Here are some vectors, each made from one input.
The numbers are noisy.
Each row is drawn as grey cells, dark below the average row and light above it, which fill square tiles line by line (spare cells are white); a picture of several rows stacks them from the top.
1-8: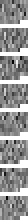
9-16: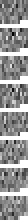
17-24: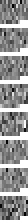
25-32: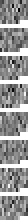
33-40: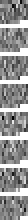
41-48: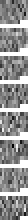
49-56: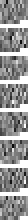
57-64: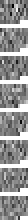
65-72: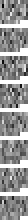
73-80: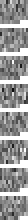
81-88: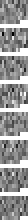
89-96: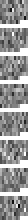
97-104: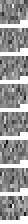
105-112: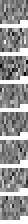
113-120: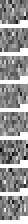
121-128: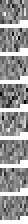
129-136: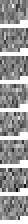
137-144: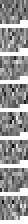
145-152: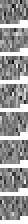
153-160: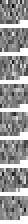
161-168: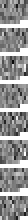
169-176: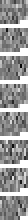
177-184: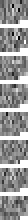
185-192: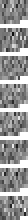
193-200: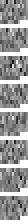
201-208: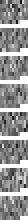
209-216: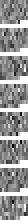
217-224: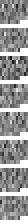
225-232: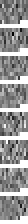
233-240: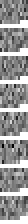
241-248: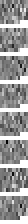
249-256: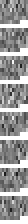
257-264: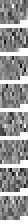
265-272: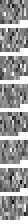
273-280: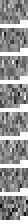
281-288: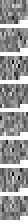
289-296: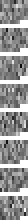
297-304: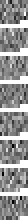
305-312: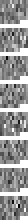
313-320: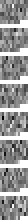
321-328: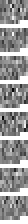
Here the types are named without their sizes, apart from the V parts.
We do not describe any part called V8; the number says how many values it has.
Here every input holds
either a node of a tree and a value of V8, or a list of points on a line.
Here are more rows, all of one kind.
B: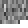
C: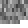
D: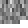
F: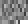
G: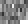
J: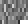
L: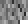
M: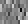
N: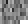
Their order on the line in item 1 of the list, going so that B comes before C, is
J, B, F, L, M, G, C, D, N.
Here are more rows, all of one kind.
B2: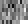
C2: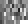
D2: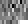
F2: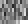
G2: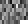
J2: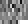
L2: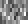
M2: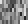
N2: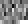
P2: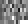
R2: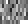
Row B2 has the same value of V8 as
D2 and J2.
